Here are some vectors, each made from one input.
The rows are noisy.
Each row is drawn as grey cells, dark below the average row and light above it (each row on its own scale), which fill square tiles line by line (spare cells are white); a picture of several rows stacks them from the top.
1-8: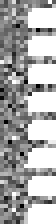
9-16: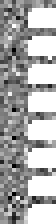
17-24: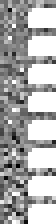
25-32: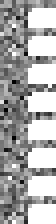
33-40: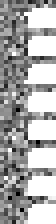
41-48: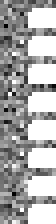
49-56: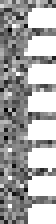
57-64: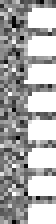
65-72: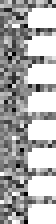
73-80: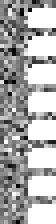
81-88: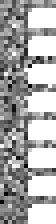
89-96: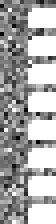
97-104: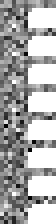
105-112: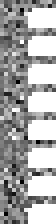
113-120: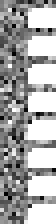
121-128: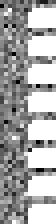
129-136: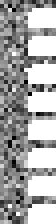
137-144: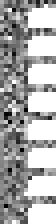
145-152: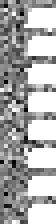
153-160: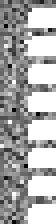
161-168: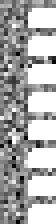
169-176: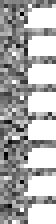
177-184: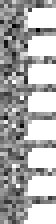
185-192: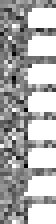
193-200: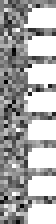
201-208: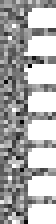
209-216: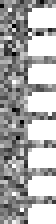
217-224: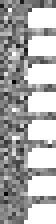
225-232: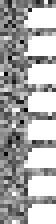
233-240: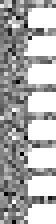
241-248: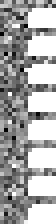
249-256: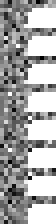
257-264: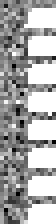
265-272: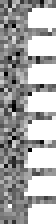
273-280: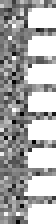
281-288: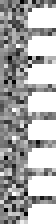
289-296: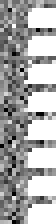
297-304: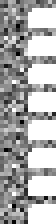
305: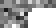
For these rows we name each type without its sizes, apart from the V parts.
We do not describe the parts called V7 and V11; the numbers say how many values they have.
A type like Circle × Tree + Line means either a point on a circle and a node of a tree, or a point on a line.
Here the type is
List(Line) × (Unit + V7 × V11).
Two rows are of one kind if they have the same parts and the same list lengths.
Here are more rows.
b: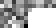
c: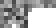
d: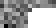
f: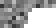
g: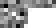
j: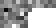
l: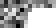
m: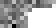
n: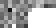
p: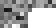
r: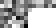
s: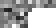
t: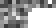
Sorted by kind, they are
b, c, r
d, m
f
g, l, t
j, p, s
n

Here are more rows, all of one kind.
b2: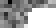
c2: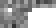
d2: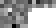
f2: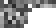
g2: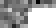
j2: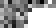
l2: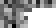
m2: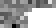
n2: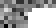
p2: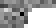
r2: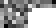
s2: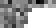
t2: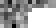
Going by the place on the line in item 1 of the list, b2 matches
g2 and m2.
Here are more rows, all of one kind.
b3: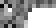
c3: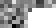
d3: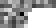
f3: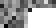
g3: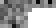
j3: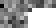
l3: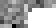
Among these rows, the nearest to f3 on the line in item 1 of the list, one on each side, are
b3 and j3.
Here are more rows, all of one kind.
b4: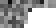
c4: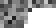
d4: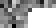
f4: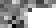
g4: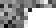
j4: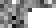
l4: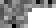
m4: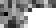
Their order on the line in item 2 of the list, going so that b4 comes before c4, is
j4, f4, g4, b4, l4, m4, c4, d4.
